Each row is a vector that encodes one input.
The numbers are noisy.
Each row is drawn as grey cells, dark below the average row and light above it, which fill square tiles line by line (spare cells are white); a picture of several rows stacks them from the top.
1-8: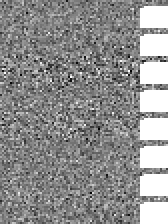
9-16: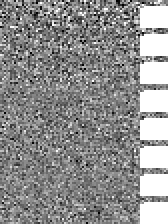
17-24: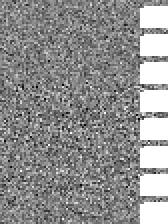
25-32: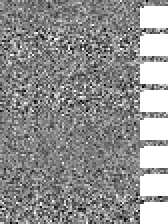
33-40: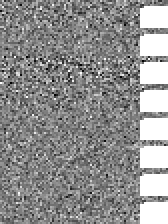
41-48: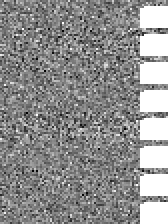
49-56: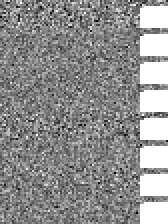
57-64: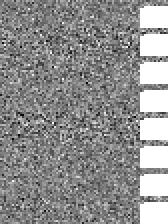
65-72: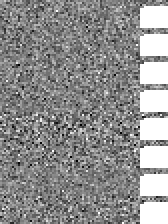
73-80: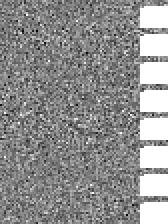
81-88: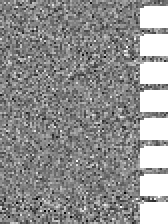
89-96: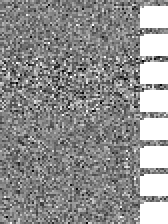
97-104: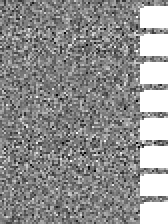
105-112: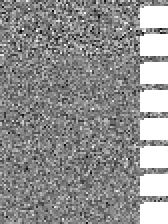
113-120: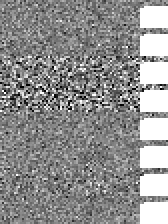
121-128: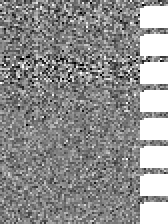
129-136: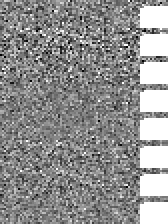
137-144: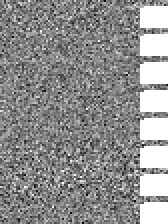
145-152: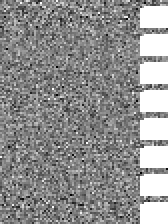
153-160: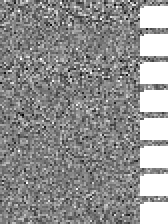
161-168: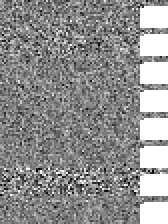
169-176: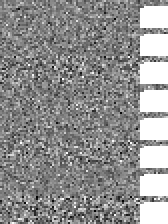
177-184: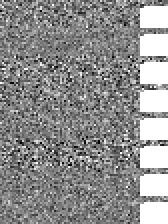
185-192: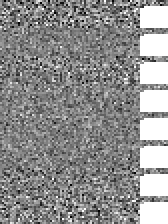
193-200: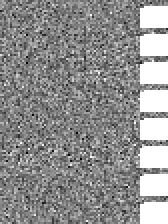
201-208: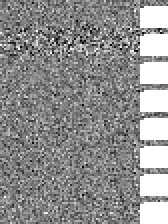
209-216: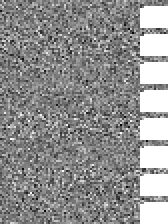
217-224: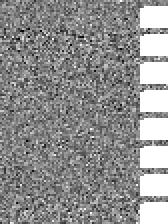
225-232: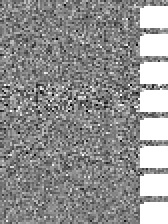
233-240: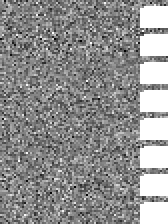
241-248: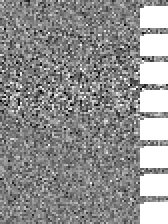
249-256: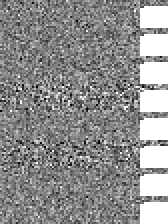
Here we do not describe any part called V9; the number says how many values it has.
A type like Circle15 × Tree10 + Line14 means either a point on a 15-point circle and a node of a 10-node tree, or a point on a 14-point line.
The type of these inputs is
Bool × Line8 + Tree13 × V9.
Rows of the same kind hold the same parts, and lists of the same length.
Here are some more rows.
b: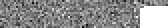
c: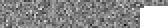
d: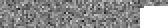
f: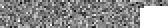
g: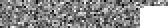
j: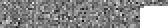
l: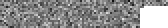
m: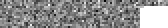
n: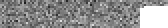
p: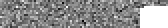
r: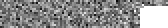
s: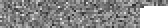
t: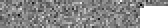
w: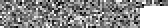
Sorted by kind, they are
b, g, l, m, r
c, d, f, j, n, p, s, t, w

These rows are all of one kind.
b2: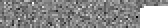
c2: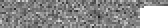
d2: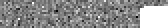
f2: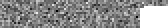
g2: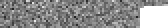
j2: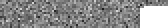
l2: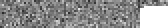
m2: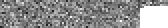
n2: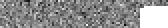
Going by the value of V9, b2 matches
d2, l2 and m2.
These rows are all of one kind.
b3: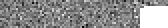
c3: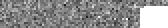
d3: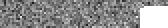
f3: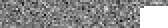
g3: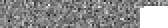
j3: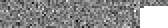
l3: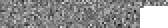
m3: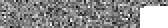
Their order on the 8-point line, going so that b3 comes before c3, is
g3, f3, l3, b3, j3, c3, m3, d3.
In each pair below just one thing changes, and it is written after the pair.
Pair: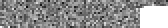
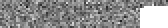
the value of V9
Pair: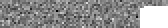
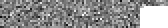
the value of V9
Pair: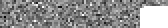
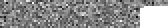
the value of V9
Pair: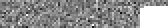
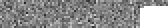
the node of the tree
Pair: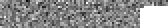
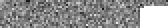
the value of V9
